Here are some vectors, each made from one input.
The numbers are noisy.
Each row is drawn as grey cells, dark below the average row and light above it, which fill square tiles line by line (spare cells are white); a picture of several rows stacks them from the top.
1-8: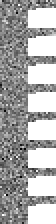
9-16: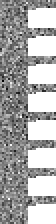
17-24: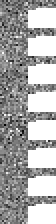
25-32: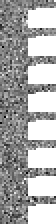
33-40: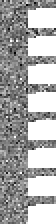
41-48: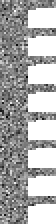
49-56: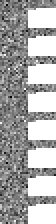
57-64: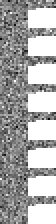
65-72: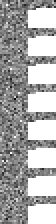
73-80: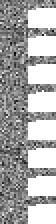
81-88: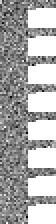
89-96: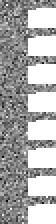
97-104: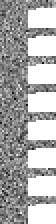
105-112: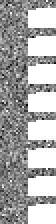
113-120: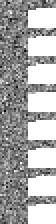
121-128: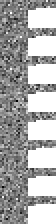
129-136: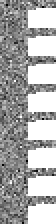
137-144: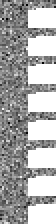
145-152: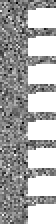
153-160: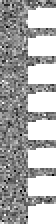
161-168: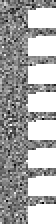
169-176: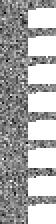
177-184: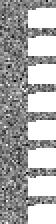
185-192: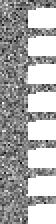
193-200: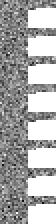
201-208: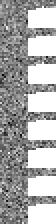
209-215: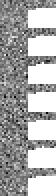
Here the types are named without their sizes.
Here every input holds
four labels and a point on each of two lines.
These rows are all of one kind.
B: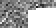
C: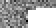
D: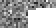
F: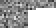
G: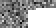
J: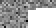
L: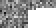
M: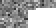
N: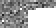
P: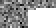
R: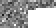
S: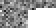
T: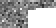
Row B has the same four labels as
G, N, R and T.
